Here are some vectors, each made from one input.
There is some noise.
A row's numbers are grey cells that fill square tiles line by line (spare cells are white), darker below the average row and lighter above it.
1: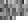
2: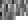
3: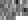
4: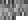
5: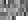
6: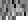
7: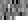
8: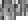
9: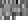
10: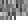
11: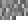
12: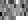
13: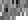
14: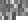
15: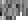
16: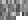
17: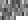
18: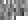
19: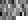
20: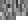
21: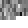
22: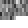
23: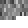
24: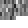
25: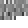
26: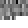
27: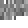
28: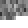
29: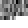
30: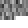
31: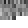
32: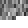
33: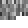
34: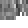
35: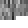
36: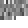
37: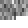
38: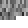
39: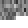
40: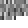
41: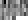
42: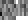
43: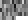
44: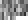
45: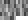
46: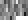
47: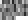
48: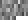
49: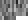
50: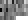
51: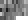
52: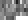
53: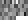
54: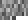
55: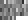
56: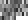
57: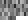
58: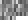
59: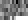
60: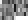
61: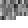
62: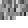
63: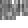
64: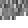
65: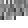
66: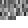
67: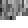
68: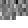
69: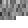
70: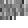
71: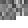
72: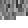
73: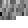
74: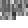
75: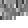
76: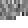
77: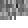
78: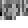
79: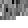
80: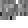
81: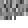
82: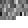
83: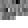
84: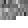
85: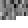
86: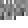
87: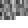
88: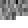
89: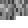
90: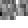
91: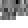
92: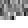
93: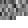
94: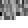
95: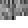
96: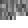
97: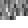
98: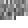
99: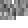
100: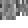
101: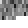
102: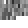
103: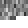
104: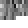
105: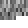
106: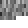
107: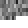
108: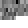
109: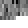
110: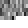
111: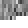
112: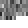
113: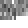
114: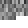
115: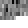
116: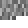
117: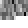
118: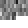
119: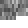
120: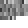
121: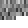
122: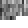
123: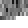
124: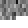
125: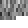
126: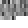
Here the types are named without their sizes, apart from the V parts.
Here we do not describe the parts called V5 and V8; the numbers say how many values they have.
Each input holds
a value of V5, together with either a point on a circle and a true/false value, or a value of V8.
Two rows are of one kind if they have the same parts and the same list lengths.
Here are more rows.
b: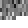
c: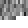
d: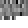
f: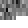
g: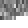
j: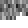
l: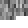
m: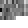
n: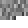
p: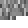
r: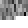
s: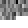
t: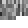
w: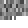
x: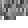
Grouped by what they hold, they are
b, c, l, r
d, f, g, j, m, n, p, s, t, w, x

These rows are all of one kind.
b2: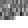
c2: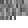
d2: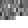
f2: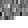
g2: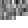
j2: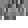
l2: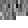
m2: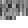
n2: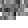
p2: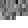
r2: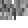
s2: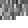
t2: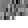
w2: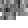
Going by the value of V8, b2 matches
d2, f2 and t2.
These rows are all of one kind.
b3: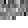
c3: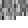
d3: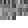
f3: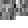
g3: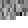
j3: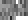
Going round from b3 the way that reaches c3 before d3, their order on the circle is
b3, c3, g3, d3, f3, j3.
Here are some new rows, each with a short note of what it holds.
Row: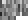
a value of V5 and a value of V8
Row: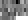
a value of V5 and a value of V8
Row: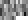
a point on a circle, a true/false value and a value of V5
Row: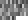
a value of V5 and a value of V8
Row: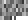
a value of V5 and a value of V8
